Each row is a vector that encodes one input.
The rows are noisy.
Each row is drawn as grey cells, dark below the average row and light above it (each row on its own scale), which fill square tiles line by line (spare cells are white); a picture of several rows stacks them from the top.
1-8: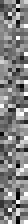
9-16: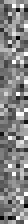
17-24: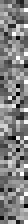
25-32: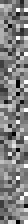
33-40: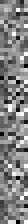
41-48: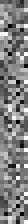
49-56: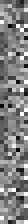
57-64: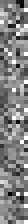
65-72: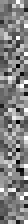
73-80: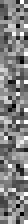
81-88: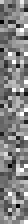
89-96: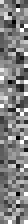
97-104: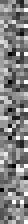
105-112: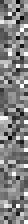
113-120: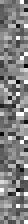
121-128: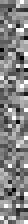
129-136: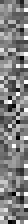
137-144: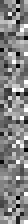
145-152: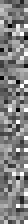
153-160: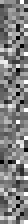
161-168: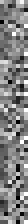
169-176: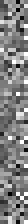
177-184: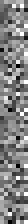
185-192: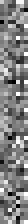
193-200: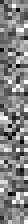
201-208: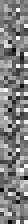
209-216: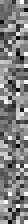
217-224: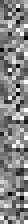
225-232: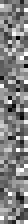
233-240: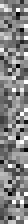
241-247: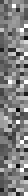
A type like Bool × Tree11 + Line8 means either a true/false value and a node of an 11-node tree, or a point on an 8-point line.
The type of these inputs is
Bool × Circle9 + Label9 × Line6.
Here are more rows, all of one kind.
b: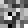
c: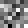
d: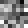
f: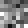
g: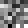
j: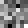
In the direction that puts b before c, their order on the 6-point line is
f, j, b, g, c, d.
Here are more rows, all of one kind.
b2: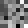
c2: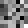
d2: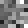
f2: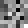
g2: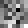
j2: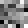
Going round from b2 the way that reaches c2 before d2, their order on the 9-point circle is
b2, c2, f2, j2, g2, d2.
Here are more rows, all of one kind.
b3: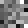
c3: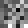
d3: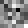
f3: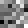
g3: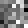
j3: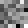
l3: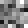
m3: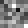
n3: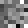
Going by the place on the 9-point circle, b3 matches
g3 and m3.
